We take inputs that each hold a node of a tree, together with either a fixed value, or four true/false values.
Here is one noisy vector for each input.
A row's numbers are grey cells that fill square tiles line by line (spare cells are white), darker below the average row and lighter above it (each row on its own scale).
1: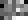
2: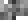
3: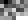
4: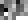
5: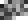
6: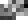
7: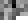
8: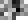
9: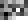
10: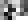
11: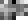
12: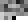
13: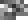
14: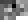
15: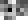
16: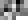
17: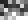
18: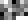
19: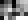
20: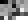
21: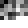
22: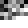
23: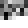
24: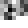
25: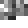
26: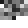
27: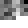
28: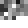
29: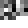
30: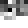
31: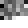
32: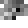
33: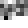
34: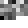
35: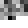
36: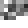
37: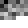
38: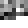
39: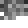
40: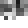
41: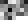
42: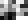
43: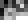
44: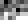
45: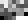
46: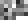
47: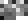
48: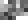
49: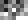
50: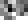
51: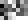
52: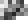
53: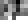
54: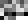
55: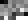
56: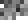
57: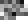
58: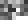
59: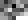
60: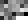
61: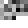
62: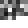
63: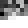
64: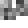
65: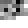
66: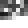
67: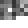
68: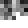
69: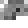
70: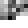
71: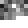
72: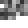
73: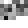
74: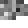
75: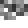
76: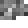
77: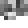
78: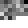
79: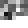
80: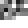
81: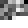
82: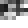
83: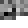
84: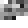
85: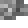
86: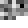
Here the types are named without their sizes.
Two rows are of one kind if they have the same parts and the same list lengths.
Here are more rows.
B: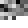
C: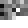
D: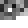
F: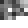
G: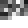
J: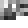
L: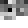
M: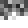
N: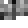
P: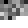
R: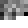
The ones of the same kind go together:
B, D, F, J, N, P, R
C, G, L, M

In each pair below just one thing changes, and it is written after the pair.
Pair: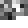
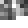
the node of the tree
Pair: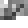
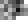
the node of the tree
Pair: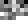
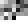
the node of the tree
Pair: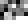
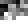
one of the four true/false values
